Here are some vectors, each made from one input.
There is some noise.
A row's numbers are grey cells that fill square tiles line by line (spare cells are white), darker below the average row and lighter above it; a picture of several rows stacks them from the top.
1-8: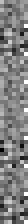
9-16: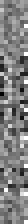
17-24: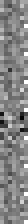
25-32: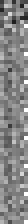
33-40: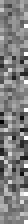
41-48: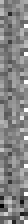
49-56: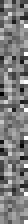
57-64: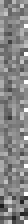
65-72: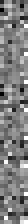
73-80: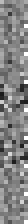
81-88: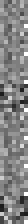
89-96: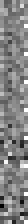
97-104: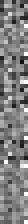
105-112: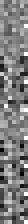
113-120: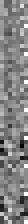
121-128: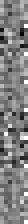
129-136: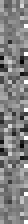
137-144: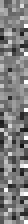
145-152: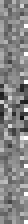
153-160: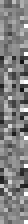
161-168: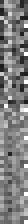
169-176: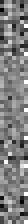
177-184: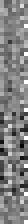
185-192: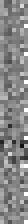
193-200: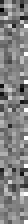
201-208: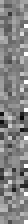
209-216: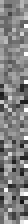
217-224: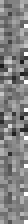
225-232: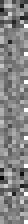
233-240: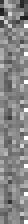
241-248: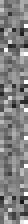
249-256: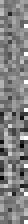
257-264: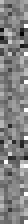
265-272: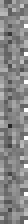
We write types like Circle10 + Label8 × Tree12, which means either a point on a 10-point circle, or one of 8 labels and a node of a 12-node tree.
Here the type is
Line7 + Line9 × Line9 × Line9.
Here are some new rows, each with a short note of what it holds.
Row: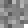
a point on each of three 9-point lines
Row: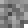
a point on each of three 9-point lines
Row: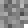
a point on each of three 9-point lines
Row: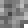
a point on each of three 9-point lines
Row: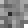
a point on each of three 9-point lines
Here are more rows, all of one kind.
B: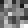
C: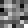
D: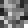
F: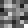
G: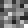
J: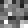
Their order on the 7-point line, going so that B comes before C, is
J, B, G, F, C, D.
